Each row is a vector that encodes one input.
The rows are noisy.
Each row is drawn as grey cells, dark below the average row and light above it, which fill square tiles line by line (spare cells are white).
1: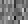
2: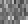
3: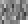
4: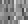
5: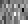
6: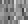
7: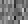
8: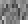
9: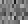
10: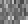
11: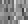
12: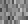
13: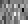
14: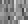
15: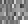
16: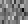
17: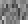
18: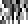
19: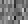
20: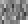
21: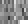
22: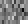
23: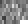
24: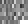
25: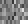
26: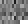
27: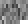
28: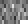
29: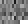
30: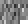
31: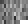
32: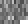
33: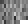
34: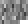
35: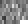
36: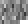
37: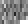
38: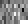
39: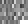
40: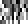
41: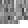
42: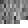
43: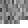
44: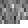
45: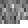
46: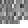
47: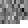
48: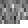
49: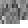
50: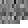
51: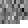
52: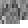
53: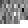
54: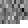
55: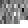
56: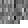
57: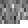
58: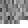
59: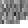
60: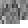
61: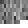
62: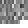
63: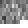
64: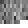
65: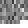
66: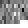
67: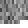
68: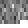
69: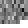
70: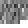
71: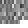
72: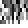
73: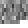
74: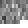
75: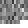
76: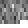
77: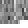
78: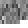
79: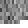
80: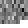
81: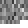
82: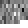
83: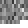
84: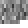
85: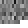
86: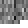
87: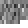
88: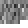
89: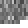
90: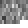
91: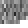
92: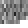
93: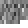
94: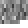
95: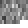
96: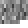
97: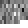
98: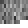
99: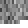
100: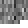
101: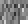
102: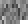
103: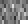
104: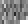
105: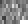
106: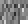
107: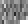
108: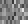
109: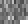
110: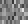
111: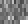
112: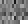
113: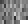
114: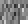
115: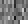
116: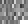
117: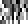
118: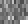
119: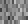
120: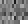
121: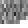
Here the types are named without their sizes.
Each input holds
either a fixed value, or four true/false values.
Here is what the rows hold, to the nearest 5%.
About 5% of them hold a fixed value. The rest hold four true/false values.
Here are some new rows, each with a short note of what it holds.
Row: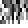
a fixed value
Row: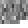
four true/false values
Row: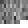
four true/false values
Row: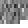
four true/false values
